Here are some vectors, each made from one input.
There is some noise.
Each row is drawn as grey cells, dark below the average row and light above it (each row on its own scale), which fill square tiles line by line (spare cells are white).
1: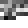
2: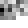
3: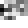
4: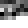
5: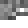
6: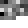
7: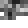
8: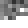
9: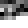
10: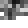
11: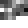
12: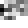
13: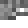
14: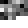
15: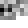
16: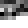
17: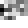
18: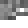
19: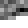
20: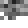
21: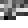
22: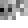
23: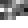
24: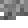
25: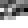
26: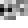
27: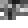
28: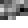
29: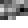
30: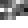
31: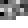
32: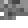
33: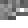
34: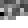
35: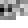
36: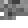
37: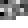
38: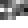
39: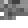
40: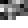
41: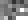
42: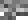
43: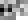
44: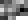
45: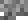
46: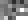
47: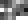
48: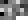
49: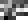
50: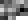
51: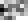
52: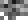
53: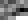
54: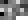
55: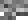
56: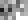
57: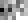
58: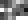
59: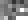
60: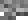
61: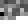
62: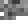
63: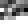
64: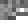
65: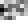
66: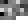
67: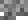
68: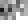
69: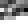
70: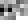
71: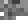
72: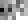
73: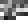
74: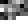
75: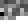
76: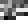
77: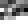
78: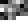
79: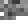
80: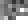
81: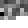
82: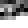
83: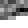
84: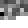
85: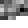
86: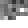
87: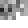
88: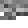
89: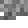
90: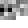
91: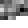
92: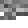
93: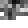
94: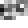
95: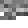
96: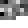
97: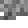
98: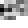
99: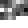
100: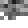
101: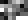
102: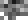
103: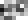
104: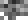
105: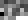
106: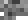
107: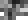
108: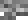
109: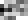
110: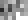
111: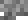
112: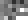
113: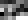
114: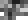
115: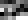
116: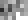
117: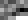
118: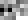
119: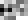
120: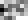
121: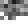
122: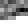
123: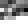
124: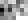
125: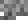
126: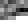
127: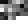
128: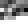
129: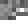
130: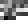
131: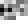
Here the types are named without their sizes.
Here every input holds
either a point on a line, or four true/false values.
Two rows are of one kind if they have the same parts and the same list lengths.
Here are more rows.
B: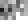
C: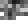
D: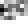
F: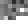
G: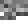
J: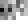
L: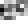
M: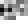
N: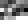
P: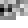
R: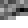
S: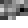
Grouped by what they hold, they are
B, D, J, L, M, P
C, F, G, N, R, S

